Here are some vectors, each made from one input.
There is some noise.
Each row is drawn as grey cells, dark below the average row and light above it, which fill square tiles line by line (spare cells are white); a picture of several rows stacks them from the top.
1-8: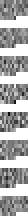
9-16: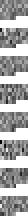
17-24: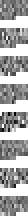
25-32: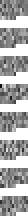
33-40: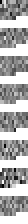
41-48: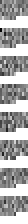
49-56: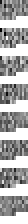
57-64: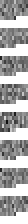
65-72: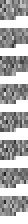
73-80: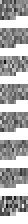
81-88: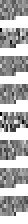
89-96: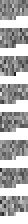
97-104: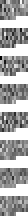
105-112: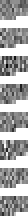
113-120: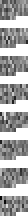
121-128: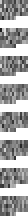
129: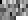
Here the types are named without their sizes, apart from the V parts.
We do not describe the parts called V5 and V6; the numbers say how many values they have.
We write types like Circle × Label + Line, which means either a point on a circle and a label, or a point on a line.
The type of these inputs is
List(Line) + V5 × V6.
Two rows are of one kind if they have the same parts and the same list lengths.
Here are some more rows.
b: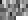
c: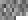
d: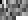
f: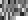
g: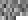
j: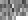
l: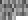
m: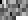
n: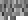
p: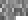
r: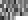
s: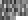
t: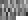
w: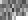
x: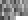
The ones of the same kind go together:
b, d, m
c, g, j, l, n, w
f, p, r
s, t, x

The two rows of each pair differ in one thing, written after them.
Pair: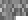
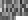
the place on the line in item 2 of the list
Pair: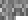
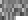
the place on the line in item 2 of the list
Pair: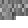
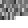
the place on the line in item 1 of the list
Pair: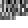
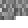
the place on the line in item 1 of the list
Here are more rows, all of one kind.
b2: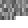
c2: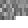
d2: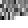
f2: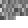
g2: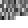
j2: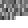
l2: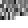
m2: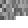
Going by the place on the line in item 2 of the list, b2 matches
g2 and j2.
